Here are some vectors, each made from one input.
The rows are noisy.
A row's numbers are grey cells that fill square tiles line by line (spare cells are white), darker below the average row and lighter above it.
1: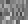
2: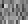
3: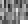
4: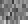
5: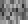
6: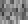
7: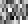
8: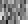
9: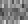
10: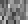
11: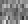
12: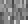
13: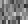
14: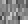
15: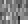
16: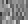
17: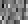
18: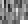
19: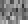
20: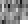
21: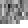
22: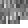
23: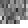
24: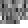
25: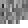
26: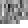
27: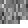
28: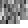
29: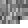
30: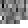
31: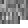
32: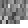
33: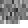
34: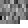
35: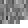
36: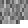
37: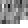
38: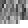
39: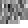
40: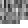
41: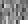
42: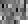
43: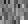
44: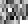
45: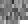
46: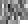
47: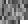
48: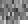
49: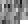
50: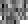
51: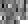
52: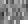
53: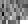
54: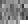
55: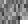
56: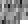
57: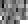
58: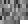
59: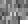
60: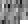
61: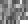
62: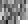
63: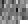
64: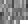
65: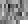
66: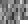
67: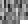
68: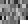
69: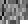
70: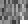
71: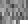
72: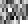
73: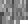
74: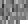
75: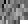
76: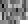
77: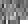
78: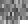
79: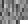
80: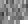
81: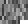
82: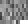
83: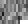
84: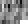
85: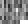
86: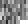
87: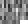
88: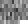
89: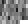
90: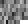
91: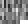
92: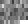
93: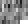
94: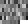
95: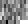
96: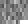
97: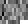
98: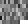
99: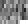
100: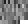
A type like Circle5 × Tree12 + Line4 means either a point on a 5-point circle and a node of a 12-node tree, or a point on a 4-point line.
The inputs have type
List3(Line5).
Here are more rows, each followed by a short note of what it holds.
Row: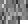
a list of two items
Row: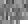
a list of two items
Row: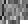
a list of two items
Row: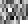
the empty list
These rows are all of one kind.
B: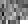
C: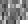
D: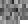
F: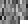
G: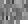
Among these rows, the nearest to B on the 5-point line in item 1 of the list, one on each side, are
F and G.
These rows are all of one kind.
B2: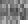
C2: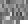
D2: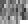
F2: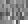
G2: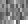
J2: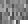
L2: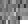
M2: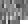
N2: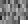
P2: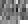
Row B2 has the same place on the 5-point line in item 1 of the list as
D2 and P2.
